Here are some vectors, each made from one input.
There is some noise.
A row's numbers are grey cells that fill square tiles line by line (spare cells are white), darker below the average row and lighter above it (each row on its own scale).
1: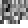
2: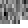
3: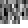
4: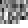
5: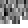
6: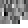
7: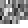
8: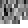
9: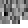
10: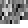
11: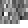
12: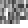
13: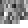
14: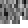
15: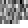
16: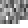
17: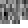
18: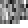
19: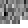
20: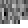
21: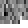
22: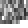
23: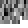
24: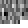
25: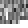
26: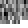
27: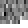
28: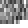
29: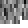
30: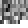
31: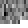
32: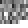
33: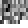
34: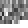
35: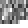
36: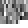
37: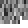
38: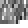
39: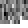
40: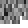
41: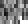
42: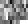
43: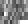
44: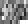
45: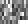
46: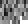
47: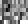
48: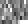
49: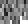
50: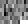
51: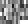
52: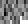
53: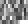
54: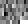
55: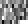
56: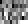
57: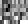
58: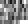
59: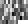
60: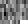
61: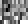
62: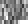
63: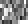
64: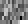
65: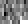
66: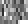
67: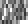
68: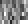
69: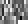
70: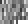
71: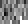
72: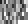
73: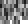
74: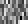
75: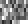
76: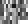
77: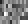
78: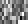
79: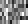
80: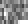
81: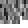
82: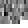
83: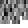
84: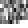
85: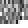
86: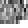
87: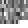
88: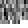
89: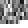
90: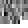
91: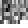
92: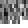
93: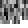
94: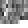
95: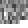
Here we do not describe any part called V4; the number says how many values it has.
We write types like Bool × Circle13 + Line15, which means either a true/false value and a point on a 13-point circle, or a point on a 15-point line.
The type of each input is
List2(Bool × V4).
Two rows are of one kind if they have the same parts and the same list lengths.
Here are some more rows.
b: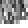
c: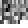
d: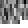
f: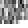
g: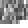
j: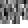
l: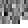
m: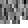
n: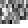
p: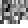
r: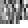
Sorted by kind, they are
b, f, g, n, r
c, p
d, j, l, m

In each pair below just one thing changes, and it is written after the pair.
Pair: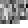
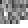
the value of V4 in item 1 of the list
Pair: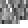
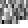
the value of V4 in item 2 of the list
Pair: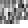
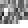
the true/false value in item 1 of the list
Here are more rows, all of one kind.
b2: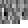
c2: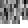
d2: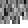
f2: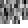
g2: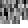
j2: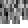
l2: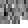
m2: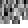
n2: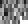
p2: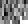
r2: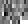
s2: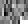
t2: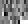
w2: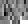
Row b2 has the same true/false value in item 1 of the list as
c2, f2, g2 and j2.
